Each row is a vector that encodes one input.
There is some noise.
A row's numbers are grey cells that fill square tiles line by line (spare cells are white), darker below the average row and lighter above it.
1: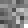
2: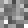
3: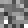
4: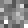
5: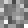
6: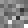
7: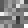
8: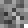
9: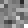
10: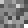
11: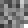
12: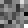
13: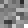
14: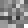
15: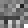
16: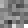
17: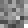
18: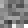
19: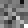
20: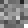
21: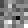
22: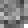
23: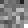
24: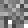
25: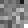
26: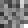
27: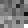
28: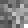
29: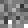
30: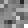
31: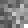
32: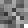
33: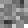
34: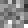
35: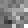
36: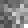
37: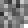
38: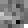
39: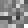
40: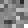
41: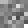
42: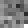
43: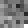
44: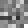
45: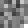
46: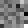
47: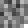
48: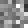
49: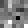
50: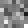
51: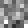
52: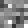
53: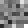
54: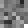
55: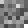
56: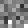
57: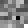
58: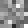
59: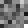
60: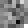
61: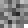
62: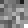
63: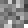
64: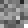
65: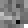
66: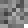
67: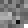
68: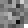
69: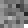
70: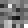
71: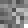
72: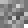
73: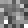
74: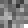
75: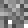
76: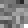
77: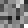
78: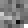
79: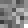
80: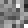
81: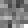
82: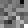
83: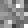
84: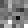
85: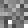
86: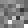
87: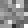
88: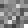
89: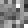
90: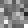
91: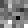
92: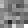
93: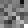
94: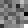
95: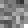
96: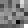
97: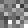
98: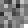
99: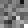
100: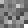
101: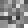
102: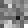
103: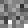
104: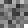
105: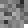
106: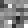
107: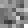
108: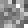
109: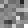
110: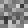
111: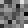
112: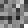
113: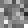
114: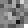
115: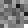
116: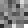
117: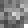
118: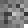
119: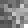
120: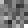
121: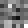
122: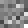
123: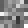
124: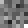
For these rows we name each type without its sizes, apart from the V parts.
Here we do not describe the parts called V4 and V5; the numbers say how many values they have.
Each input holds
a value of V5, together with either a label, or a true/false value and a value of V4.
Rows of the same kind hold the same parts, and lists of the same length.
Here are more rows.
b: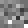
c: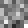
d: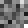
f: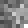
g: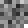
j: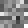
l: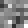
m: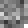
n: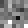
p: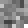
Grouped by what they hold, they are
b, c, j, l, n
d, f, g, m, p

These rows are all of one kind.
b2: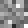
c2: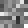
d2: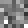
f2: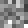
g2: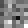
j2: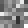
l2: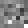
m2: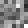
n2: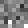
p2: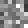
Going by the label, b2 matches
f2, m2 and p2.
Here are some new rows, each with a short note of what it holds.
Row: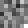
a true/false value, a value of V4 and a value of V5
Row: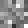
a label and a value of V5
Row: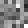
a label and a value of V5
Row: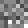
a label and a value of V5
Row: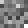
a label and a value of V5
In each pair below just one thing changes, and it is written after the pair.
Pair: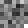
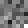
the value of V4
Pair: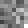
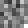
the true/false value
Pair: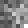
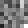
the true/false value
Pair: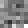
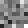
the value of V4
